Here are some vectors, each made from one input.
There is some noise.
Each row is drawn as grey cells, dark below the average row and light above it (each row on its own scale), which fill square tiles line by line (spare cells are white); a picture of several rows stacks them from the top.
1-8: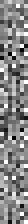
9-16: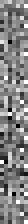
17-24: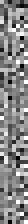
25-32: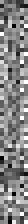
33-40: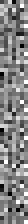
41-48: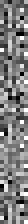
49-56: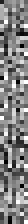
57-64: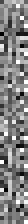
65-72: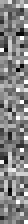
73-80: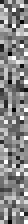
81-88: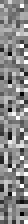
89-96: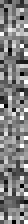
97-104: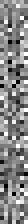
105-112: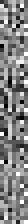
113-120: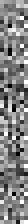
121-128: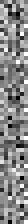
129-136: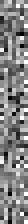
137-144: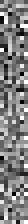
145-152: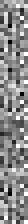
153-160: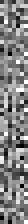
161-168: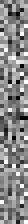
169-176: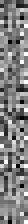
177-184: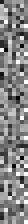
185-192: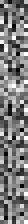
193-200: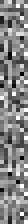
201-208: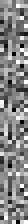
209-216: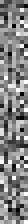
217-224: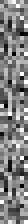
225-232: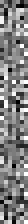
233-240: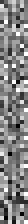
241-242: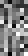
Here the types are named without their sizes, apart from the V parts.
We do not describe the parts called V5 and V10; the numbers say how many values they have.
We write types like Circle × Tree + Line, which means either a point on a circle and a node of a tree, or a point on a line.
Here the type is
(Bool × Bool × Bool + V10) × V5 + Tree × Tree.
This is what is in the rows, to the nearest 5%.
About 30% of them hold a node of each of two trees. The rest hold a value of V5, together with either three true/false values, or a value of V10.
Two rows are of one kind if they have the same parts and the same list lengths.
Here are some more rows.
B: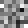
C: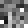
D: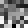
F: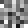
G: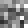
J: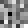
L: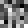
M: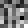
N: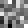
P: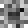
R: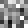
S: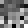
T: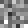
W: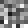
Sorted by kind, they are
B, F, J, P, T, W
C, D, L, M, S
G, N, R

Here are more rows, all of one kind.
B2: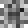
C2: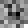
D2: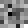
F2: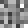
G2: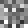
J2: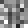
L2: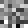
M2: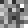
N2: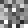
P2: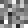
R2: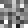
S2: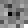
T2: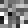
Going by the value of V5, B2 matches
C2, D2 and S2.
